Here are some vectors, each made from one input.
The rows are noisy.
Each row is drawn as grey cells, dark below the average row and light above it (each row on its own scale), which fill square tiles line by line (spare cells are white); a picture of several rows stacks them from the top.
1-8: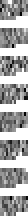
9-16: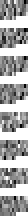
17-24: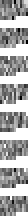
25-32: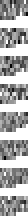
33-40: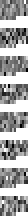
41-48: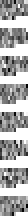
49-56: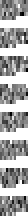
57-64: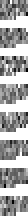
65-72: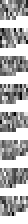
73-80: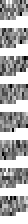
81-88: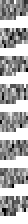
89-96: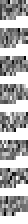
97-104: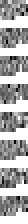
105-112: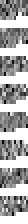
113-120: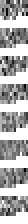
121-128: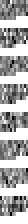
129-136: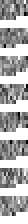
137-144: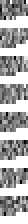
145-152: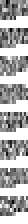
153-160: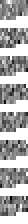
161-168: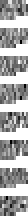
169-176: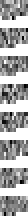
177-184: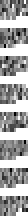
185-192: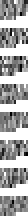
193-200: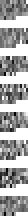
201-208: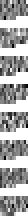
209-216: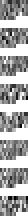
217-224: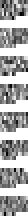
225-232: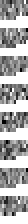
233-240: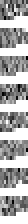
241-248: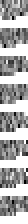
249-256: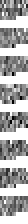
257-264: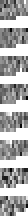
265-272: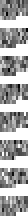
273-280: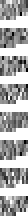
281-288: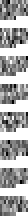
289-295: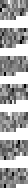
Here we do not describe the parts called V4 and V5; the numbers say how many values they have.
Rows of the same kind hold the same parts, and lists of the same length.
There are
2 kinds of row.
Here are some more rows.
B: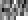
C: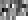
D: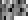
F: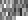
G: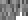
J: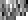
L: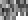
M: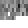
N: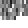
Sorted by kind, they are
B, F, J, M
C, D, G, L, N

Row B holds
a point on a 9-point line and a value of V4.
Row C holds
a point on a 9-point line, a true/false value and a value of V5.
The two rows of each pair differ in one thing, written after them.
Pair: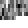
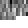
the place on the 9-point line
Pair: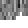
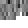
the value of V5
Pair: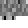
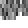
the place on the 9-point line
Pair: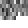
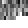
the place on the 9-point line
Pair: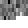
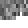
the true/false value
